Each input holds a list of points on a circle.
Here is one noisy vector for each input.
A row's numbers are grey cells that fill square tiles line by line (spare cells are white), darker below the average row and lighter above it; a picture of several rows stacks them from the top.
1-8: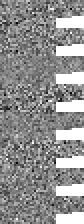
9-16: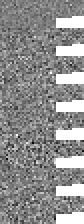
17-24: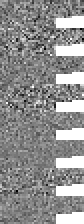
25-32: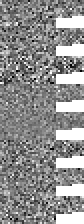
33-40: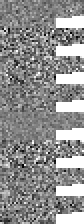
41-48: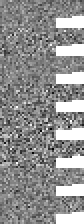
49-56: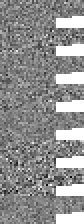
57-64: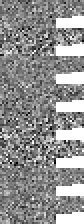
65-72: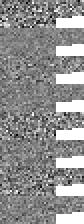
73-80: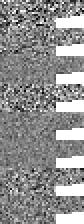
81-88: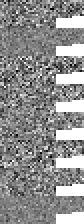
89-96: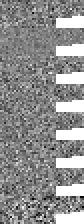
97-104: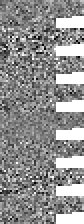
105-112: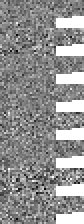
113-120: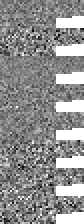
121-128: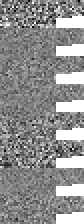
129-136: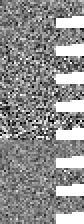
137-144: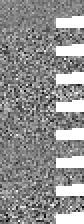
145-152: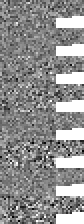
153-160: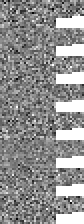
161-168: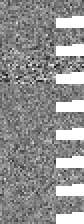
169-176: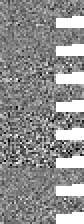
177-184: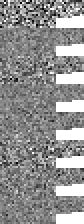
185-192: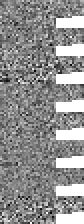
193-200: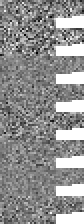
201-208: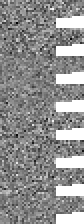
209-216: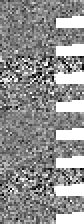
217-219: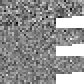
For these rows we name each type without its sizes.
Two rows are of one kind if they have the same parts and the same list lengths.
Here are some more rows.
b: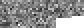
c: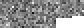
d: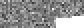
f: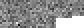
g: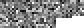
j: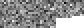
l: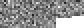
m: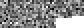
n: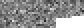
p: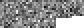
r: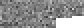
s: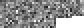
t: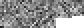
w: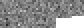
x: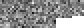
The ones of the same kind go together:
b, j, m, n, w
c, d, f, r, t, x
g, l, p, s

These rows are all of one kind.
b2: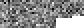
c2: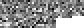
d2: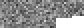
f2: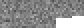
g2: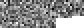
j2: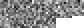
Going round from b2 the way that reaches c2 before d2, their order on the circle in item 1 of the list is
b2, g2, c2, d2, j2, f2.
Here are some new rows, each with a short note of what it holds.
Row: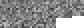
a list of one item
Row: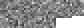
a list of one item
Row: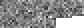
a list of two items
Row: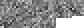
a list of two items
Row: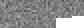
a list of two items
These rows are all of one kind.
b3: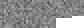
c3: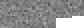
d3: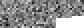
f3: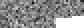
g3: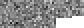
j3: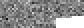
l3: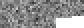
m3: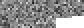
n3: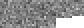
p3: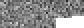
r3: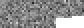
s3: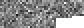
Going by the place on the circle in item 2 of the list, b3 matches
g3, m3 and r3.
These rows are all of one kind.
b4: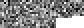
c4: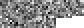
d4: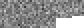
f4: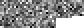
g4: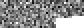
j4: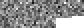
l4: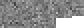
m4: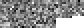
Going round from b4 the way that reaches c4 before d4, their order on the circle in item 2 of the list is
b4, l4, c4, f4, d4, j4, m4, g4.
